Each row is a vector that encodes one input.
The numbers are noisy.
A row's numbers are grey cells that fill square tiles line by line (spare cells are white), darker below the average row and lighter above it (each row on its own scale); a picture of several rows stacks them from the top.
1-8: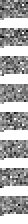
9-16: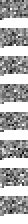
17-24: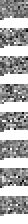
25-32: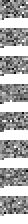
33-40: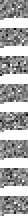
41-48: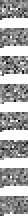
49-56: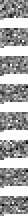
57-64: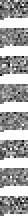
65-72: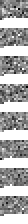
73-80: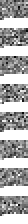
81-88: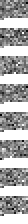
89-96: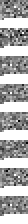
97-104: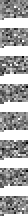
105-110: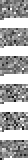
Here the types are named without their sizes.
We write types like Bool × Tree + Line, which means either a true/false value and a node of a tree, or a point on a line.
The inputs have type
Bool × (Circle + Label) + Line × Line.
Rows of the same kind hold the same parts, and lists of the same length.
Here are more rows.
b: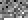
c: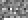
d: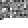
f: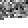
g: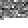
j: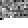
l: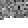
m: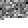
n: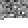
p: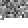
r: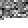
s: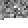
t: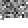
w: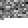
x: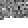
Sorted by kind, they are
b, n, p, s, t
c, d, j, l, x
f, g, m, r, w

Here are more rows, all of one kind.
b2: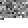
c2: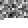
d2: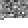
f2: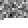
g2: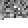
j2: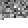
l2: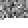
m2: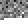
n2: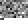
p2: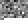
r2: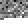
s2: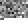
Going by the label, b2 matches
c2, f2, n2 and s2.
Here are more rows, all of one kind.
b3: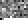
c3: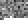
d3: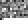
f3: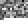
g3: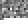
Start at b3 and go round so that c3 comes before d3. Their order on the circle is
b3, c3, f3, g3, d3.
